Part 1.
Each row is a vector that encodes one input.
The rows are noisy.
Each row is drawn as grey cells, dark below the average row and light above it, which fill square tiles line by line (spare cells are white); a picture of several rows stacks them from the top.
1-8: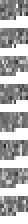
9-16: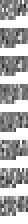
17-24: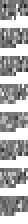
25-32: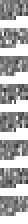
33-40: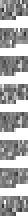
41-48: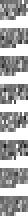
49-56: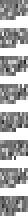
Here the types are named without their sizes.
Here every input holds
either a point on a line, or a node of a tree.
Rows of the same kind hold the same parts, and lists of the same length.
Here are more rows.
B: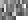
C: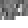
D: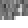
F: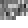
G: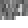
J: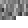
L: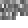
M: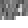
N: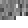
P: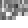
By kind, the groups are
B, J, N
C, D, F, G, L, M, P

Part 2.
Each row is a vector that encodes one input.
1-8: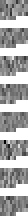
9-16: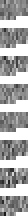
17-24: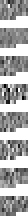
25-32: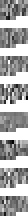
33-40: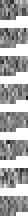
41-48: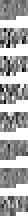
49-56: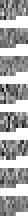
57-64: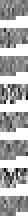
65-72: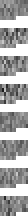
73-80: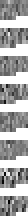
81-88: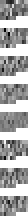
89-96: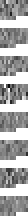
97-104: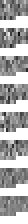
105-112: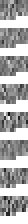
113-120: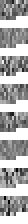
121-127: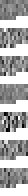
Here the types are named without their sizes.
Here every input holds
either a point on a line, or a node of a tree.
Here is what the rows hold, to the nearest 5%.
About 25% of them hold a point on a line. The rest hold a node of a tree.
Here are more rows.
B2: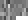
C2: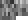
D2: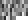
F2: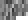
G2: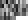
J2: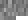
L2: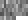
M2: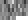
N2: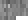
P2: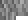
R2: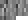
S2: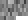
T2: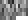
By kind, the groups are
B2, F2, G2, J2, M2, N2, R2, S2
C2, D2, L2, P2, T2

